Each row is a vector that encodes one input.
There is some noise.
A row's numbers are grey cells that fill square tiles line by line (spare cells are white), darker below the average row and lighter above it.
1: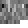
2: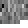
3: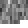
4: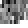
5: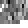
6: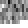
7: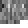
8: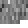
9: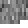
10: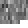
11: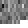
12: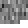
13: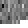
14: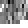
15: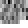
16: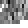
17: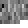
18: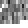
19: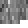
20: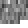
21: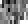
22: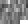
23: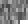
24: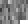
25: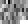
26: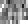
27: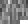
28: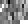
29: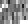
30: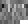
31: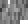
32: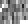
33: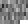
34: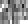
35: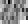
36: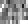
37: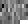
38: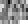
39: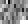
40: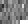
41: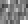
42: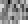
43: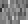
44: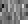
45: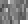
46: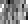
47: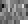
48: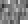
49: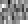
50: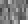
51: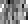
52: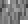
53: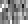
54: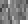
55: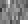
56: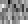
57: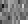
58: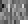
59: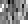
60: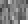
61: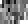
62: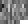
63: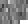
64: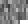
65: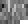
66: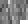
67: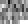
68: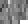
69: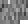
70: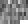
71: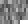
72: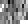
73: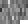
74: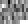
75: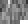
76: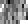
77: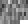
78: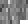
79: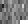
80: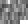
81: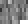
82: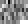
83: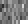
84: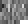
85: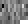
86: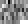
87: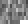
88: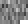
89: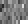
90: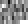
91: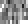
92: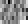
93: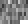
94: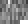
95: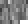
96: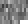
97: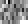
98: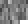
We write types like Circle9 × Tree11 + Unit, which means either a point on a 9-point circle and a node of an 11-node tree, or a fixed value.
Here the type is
Line3 × Line4 + List2(Line5).
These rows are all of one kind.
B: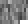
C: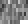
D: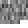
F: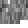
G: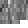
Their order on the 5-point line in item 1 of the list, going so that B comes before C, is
B, G, D, F, C.
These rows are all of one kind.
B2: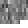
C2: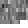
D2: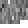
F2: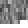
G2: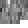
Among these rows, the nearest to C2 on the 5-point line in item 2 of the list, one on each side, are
B2 and F2.
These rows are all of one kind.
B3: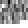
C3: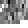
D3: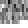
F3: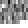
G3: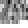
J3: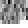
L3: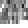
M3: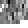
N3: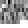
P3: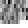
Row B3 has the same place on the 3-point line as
C3, F3, M3 and N3.
